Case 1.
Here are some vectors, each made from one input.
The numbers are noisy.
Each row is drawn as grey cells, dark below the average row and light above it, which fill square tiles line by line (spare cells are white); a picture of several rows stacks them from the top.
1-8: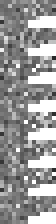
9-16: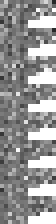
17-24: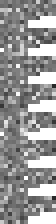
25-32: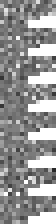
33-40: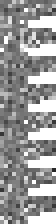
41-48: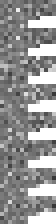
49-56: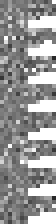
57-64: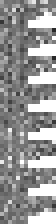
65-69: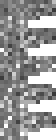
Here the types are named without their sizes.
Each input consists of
a point on a circle.
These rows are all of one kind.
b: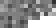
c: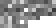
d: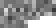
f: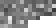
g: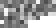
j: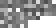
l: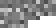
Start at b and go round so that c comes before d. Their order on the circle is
b, l, j, f, c, d, g.
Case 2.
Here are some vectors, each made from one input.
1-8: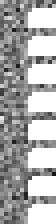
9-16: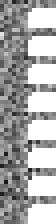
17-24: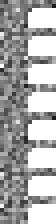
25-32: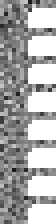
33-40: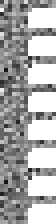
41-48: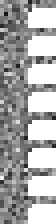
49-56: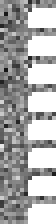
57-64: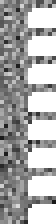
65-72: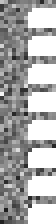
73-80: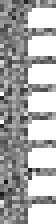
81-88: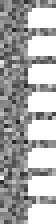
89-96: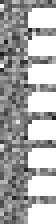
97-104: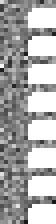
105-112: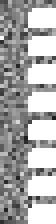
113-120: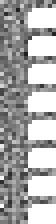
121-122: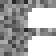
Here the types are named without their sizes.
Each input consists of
a point on a line.
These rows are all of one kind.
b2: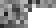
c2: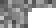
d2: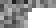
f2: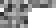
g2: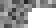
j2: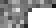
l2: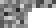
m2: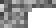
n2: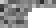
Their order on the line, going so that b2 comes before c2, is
b2, l2, n2, g2, d2, c2, j2, m2, f2.
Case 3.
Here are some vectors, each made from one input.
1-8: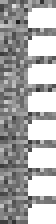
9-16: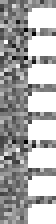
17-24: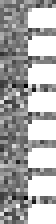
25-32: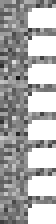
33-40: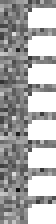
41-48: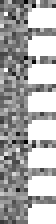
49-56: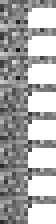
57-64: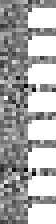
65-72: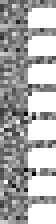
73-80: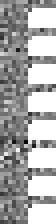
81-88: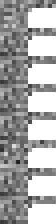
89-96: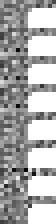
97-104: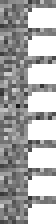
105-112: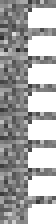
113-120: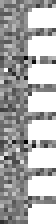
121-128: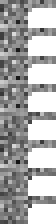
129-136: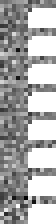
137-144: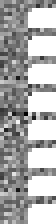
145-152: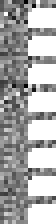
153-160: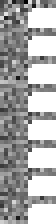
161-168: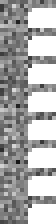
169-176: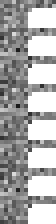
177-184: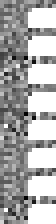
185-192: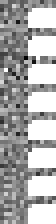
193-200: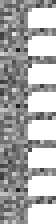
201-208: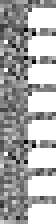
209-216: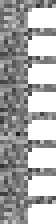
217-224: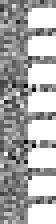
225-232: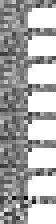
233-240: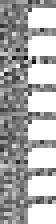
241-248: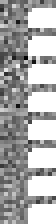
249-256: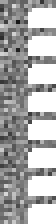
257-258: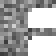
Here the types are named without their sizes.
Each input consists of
a point on a line.
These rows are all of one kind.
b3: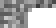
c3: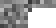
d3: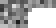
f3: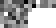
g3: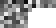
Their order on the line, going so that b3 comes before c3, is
g3, f3, d3, b3, c3.
